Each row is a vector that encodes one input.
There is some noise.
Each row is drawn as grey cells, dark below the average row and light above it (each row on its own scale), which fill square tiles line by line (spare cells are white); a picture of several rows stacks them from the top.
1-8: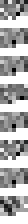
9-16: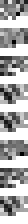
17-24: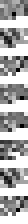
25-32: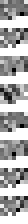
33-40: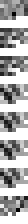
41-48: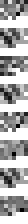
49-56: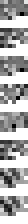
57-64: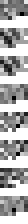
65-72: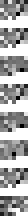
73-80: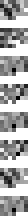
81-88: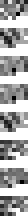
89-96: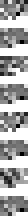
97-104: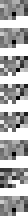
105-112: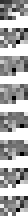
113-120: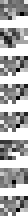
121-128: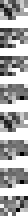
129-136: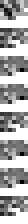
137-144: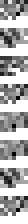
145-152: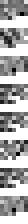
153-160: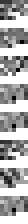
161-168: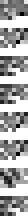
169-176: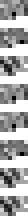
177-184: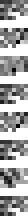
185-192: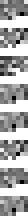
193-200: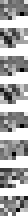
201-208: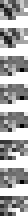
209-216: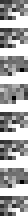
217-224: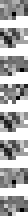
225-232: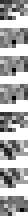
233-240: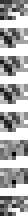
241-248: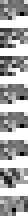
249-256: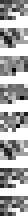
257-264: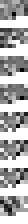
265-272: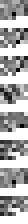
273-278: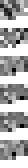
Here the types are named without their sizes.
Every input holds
a label.
